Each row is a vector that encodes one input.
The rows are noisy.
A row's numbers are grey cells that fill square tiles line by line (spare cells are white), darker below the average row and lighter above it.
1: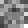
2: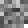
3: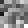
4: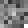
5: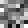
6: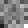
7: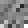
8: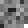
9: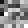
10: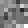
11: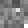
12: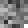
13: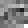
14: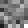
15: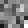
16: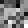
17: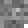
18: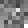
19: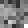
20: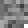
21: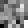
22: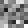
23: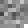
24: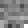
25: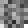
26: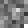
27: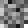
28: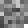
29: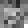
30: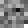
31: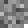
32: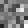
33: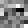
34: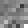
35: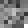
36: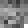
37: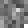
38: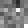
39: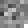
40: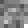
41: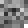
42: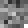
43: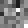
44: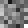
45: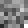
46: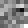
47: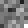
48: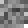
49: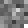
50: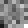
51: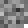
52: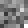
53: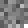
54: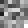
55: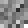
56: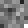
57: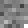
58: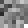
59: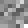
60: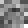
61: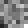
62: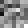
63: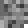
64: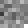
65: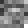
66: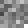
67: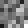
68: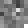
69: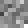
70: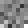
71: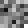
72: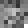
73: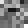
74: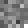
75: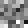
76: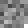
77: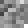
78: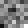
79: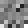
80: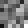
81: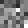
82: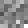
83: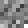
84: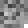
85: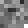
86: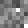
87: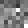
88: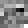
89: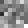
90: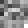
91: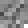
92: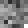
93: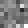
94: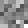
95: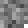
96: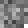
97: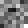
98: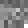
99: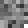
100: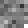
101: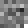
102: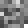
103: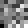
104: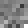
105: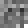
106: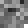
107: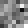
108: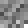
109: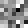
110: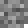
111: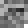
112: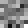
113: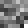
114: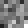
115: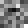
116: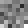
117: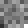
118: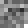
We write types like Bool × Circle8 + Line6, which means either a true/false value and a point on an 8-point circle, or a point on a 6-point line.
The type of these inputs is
Line8 + Line12.
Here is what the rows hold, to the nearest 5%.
About 40% of them hold a point on an 8-point line. The rest hold a point on a 12-point line.
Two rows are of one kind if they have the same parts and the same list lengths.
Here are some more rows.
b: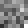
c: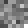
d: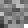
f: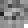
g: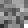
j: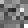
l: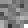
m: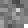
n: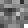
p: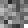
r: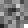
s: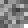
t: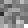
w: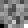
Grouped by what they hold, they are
b, c, d, g, j, n, r, s, w
f, l, m, p, t

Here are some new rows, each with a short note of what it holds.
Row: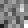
a point on an 8-point line
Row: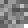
a point on an 8-point line
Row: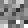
a point on a 12-point line
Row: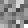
a point on a 12-point line
